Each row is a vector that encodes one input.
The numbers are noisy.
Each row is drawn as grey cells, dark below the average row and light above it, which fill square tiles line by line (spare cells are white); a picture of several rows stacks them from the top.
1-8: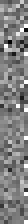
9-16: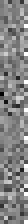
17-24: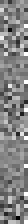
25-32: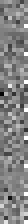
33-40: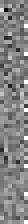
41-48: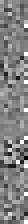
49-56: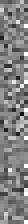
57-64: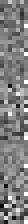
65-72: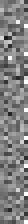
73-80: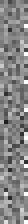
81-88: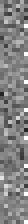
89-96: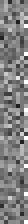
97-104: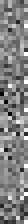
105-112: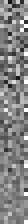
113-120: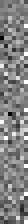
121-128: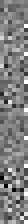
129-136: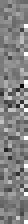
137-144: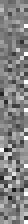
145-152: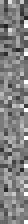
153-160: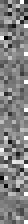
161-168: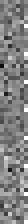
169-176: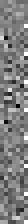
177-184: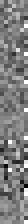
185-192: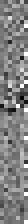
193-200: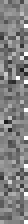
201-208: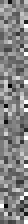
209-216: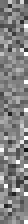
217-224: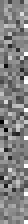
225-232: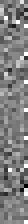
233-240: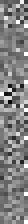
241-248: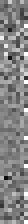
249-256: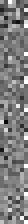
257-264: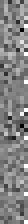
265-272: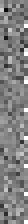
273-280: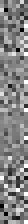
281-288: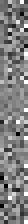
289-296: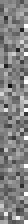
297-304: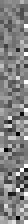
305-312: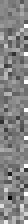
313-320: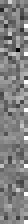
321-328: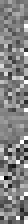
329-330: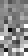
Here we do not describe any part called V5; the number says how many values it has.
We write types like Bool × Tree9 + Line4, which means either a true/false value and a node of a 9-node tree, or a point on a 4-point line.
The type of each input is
List3(Line9 × V5).
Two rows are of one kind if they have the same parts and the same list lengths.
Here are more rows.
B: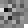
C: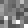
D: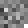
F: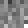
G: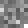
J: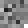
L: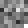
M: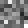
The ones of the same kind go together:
B, J
C, M
D, F, G
L

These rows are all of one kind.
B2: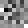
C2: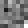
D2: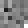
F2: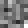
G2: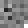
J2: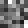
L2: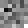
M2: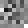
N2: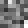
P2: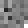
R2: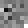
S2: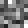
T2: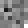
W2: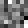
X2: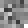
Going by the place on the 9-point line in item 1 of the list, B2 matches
P2, S2, W2 and X2.
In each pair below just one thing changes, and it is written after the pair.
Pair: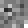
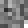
the place on the 9-point line in item 1 of the list
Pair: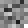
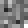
the value of V5 in item 1 of the list
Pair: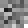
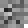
the place on the 9-point line in item 1 of the list
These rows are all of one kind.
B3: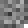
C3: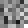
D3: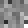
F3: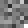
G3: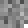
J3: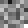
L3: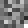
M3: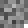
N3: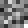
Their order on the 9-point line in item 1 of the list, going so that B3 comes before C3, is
N3, L3, B3, F3, G3, C3, M3, D3, J3.
